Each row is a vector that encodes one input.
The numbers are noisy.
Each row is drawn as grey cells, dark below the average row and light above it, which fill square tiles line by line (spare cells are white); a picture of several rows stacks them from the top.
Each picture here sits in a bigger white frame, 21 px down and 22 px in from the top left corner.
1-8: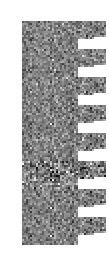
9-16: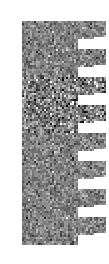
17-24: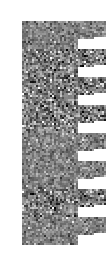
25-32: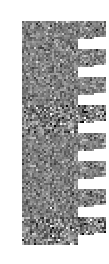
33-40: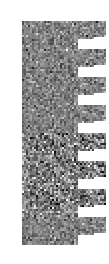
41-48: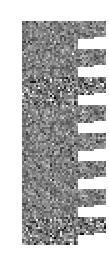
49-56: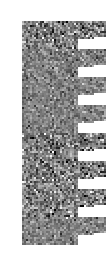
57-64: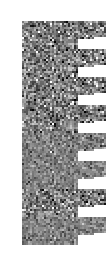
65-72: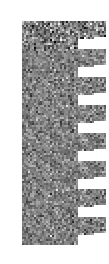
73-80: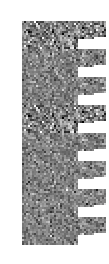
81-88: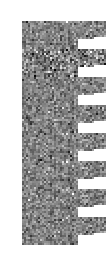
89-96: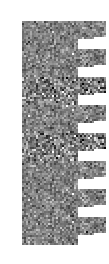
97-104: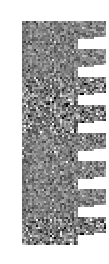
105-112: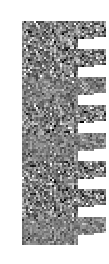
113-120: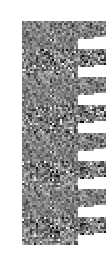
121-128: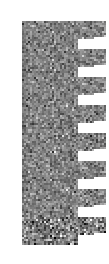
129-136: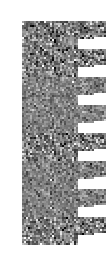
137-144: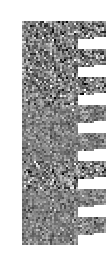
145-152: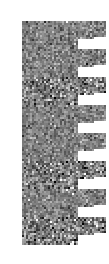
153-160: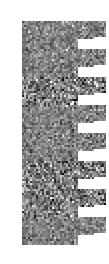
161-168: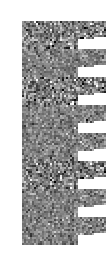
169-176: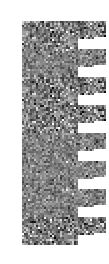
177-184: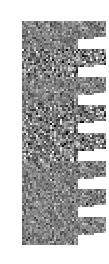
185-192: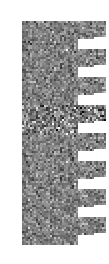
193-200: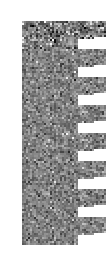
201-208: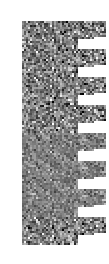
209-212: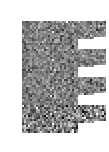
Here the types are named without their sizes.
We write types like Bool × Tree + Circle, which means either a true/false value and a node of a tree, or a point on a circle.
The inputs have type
Bool × Circle + Line × (Tree + Unit).
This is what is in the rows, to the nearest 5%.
About 35% of them hold a point on a circle and a true/false value. The rest hold a point on a line, together with either a fixed value, or a node of a tree.
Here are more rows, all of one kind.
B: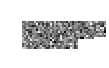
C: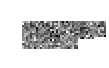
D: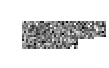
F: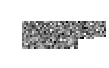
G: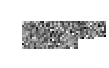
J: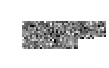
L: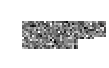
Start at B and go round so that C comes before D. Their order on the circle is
B, L, J, C, G, D, F.
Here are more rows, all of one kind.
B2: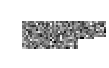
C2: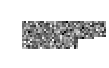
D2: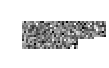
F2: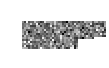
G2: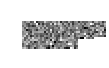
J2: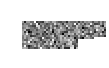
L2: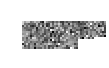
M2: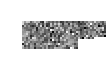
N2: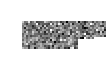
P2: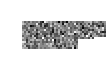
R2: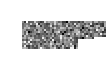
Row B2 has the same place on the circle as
C2, F2 and R2.
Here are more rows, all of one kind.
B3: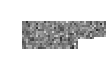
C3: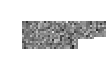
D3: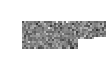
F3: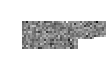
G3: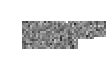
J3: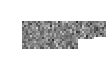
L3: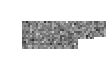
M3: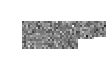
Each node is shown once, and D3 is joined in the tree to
B3 and F3.
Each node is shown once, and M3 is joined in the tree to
F3 and L3.
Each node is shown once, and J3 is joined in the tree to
L3.
